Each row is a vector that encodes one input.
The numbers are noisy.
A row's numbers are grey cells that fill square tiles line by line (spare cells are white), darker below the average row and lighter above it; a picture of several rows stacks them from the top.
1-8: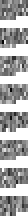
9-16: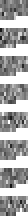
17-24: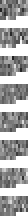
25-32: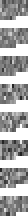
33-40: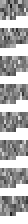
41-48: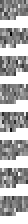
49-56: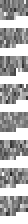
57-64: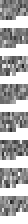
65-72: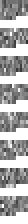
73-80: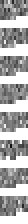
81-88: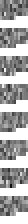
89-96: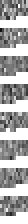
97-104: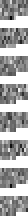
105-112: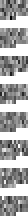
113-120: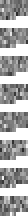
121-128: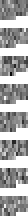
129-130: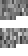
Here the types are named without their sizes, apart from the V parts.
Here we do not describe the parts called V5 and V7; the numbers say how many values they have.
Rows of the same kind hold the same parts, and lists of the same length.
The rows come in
2 kinds.
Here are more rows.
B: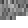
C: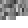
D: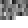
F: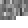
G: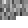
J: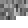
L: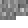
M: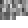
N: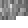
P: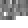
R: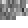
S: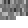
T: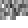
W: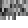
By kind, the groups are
B, D, F, J, L, N, P, S
C, G, M, R, T, W

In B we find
a true/false value, a value of V5 and a value of V7.
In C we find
a point on a line and a true/false value.
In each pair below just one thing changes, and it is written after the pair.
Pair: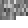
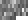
the value of V5
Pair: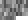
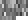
the value of V7
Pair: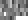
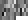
the value of V7
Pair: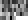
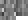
the value of V5
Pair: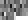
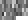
the value of V5
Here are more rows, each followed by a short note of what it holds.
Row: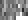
a point on a line and a true/false value
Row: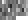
a point on a line and a true/false value
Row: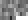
a true/false value, a value of V5 and a value of V7
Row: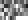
a point on a line and a true/false value
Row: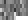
a true/false value, a value of V5 and a value of V7
